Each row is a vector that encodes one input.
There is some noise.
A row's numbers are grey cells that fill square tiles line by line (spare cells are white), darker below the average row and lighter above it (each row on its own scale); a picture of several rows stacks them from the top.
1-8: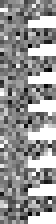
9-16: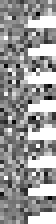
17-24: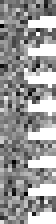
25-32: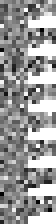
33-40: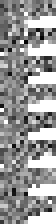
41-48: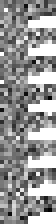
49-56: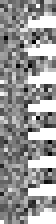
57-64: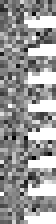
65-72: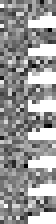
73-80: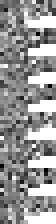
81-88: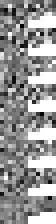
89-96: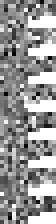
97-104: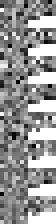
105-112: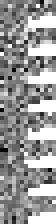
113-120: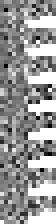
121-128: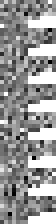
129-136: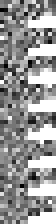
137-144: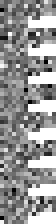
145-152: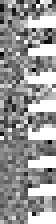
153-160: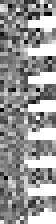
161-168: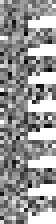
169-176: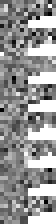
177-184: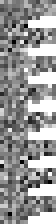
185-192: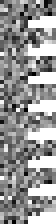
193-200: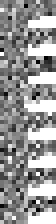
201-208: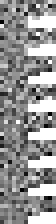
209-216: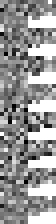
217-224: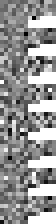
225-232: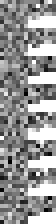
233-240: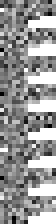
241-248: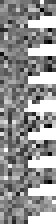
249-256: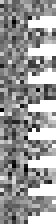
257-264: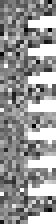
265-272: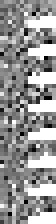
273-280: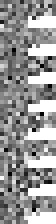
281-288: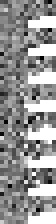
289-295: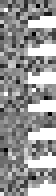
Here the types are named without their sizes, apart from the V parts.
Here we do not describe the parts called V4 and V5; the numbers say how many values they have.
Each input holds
a node of a tree, a value of V4 and a value of V5, together with either a node of a tree, or four true/false values.
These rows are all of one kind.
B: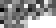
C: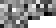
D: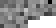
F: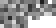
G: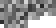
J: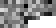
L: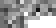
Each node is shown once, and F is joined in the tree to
D.
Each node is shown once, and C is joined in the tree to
G.
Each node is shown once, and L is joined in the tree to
B and J.
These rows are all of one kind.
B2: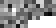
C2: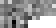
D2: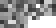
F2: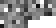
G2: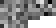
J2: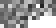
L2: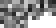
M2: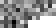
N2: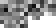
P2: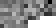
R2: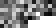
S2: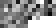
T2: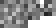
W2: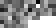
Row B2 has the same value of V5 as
D2, F2, T2 and W2.
